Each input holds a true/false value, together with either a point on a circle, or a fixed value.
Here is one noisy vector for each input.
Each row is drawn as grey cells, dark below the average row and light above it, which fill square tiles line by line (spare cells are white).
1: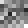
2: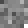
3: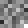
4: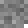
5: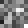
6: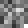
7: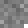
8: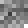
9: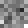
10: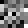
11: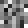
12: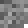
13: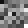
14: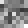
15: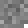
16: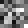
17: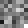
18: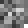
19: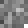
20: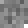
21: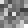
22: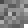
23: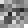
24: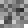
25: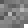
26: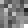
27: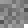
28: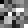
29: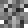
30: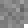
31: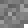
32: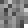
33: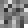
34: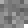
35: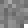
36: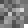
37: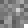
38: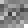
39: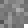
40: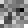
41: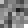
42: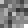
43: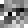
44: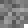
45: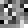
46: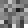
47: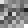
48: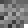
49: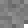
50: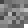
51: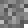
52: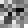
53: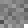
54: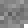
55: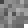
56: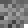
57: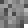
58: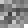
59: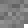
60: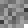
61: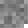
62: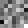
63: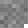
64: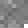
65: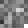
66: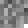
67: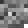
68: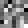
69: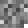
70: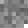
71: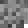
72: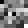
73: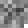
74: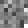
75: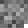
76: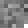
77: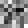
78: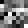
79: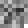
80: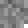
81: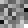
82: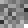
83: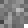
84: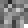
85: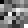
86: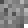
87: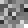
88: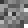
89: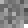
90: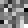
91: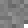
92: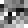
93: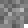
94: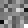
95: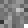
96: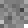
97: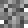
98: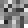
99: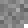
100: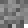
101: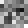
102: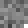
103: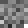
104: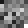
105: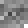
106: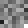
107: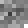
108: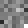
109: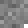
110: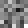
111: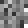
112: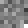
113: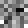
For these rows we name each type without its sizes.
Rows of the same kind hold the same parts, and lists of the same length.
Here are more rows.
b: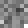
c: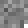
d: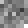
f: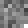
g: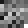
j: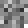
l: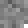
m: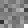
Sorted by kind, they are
b, c, d, j, l, m
f, g

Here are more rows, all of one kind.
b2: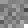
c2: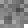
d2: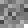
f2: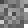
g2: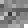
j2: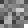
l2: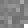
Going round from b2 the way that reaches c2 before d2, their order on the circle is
b2, c2, j2, g2, d2, l2, f2.
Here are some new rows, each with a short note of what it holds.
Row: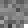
a true/false value
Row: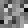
a true/false value
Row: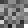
a true/false value
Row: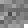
a point on a circle and a true/false value
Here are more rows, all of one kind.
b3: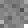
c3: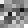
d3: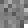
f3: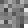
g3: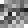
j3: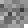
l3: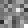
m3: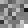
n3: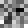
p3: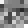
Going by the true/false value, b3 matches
n3 and p3.
